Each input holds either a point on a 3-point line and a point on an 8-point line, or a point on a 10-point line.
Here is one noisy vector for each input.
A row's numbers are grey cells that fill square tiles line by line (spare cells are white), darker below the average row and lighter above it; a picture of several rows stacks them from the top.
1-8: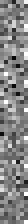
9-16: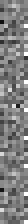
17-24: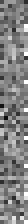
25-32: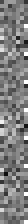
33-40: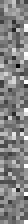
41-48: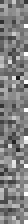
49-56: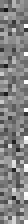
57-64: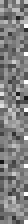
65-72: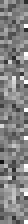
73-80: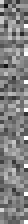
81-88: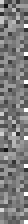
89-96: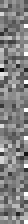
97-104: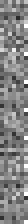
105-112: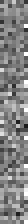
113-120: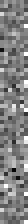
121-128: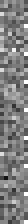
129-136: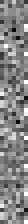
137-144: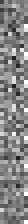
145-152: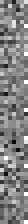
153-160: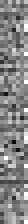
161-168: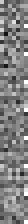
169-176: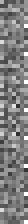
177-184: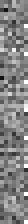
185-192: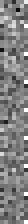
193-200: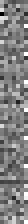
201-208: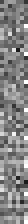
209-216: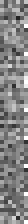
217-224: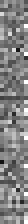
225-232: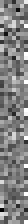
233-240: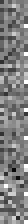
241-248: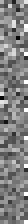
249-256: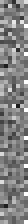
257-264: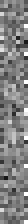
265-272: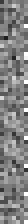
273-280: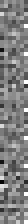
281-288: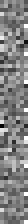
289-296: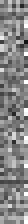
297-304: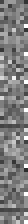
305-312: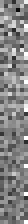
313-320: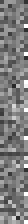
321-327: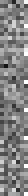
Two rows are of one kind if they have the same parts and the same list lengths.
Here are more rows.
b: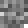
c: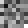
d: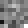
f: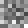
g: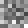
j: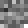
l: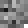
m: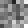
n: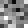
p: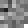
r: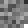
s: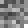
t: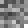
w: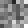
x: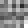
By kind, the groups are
b, d, j, l, p, r
c, f, g, m, n, s, t, w, x

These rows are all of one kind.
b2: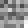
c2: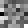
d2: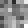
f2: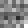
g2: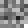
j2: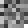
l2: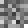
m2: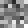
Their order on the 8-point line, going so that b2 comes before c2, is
b2, d2, f2, g2, m2, l2, j2, c2.
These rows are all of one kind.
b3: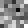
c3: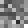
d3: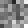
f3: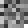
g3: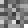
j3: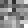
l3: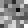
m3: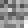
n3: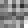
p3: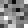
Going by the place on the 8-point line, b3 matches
f3 and l3.
